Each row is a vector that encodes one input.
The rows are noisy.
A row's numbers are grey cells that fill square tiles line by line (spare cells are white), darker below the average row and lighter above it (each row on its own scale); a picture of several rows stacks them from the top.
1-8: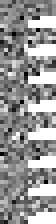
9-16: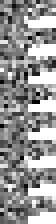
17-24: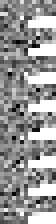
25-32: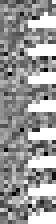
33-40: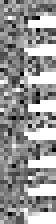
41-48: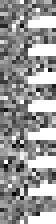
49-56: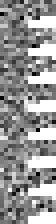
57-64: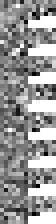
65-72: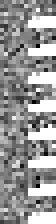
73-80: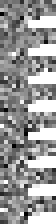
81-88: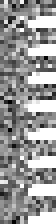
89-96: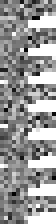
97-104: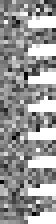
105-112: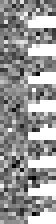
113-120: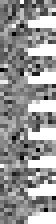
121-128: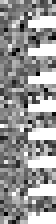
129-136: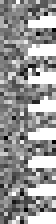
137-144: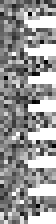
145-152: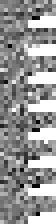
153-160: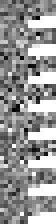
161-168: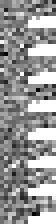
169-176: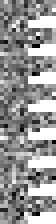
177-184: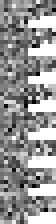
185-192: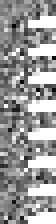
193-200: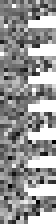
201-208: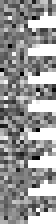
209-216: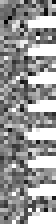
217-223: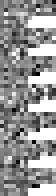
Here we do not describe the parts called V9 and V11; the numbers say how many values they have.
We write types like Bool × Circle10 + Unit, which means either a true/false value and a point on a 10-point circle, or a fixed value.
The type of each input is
Bool × V11 + Label10 × V9 + Unit.
